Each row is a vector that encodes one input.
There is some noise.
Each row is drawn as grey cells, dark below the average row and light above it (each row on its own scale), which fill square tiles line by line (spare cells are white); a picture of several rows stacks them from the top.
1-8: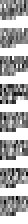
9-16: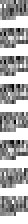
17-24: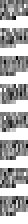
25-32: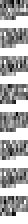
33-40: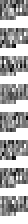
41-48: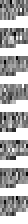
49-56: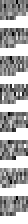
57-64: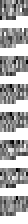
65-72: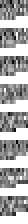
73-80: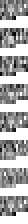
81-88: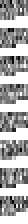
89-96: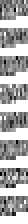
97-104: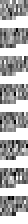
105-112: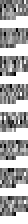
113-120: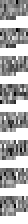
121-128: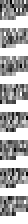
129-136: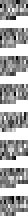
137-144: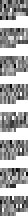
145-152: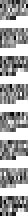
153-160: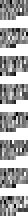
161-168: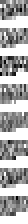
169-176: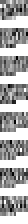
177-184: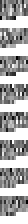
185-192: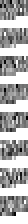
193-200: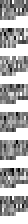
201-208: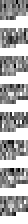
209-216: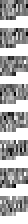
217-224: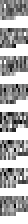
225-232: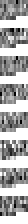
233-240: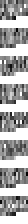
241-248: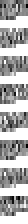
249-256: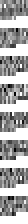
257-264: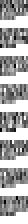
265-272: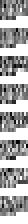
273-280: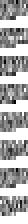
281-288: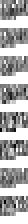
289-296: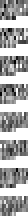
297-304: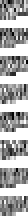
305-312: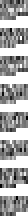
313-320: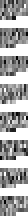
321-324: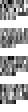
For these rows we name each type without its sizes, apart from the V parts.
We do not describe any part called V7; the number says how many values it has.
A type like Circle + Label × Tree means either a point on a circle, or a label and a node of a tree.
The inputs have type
Bool × Bool × Bool × Bool × V7 + Label × Label.
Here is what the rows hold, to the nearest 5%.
About 25% of them hold two labels. The rest hold four true/false values and a value of V7.
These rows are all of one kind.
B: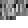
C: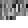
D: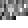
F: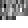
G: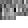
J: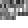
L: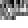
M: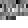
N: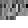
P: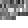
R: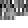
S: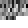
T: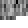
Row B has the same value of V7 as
C, M, N and S.
